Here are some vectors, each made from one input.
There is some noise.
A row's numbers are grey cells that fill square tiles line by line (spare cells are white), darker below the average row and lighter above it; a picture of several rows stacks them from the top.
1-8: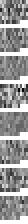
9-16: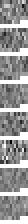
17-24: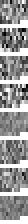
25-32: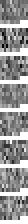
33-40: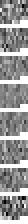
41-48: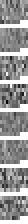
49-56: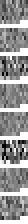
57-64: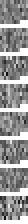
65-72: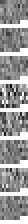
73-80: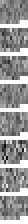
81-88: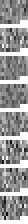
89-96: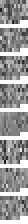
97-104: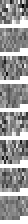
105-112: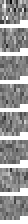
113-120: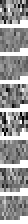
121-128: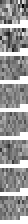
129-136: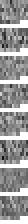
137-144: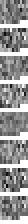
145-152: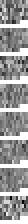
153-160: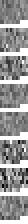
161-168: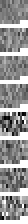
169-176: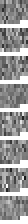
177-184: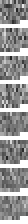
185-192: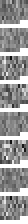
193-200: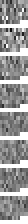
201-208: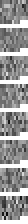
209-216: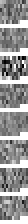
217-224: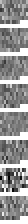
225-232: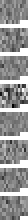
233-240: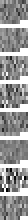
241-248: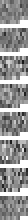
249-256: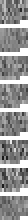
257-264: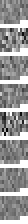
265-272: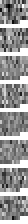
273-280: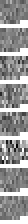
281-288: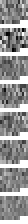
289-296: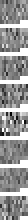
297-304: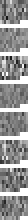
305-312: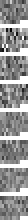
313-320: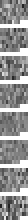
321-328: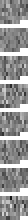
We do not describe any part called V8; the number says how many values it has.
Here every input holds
either a point on a 15-point line and a value of V8, or five true/false values.
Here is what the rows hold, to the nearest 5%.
About 25% of them hold a point on a 15-point line and a value of V8. The rest hold five true/false values.
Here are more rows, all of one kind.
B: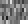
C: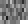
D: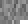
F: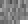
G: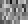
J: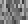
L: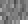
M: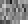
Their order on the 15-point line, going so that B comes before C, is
D, B, G, J, F, C, M, L.
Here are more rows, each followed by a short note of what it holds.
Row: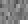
a point on a 15-point line and a value of V8
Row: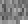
five true/false values
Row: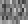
five true/false values
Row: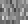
five true/false values
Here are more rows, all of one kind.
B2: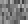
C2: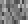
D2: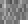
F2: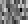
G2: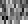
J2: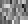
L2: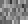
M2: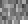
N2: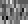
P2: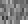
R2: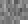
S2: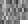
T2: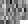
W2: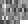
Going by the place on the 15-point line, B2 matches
D2, P2 and S2.
